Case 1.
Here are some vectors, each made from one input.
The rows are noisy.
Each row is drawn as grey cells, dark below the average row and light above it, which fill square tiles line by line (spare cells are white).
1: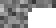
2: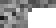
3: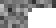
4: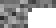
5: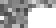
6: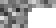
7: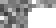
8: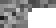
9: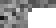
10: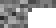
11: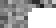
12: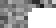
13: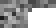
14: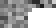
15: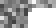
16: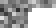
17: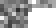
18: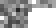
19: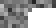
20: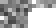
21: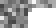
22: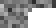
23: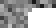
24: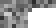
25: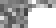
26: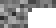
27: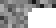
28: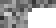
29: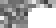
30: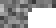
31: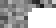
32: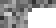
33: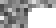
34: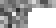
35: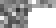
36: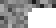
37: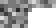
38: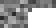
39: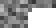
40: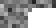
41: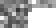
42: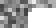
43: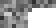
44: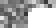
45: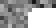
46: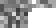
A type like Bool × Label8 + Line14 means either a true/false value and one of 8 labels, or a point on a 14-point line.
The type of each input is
Line3 × Line5 + Line7.
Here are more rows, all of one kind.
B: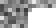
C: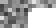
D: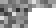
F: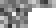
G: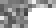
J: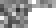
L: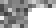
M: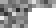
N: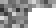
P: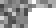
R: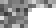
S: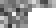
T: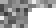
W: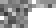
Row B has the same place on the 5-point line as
C, P and T.
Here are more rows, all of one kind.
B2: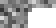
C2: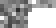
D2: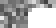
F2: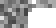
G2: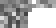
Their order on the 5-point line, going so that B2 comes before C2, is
B2, C2, G2, F2, D2.
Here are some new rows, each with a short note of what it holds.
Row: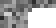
a point on a 7-point line
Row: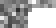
a point on a 3-point line and a point on a 5-point line
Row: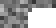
a point on a 7-point line
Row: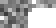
a point on a 3-point line and a point on a 5-point line
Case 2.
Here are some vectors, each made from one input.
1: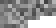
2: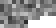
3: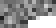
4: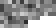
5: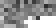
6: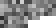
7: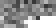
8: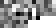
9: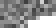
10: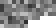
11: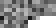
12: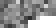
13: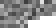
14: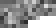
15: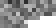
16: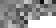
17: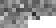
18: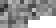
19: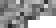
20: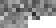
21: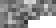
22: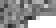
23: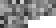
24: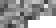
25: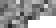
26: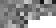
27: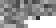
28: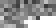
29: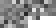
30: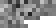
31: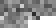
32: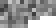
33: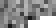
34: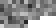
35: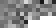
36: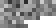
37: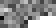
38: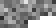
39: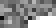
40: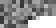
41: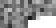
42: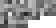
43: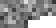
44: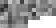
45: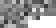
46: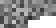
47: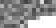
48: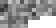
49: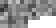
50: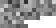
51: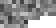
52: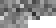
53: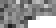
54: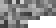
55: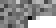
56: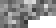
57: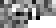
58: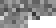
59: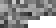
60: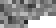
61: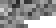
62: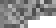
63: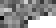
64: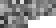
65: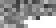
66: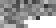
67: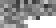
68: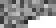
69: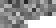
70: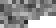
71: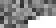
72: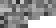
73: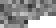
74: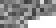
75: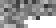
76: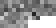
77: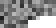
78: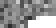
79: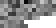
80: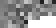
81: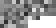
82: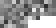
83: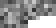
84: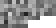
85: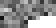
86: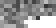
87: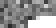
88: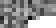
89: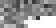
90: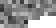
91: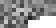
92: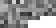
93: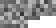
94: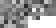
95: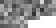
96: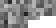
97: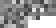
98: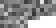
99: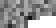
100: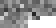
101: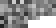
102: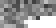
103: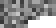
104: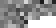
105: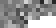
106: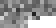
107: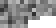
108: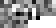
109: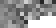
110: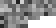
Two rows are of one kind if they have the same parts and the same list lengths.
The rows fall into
3 kinds.
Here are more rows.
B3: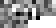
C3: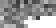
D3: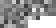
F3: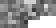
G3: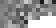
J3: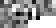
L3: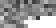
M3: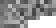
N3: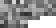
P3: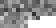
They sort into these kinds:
B3, J3
C3, D3, G3, L3, P3
F3, M3, N3

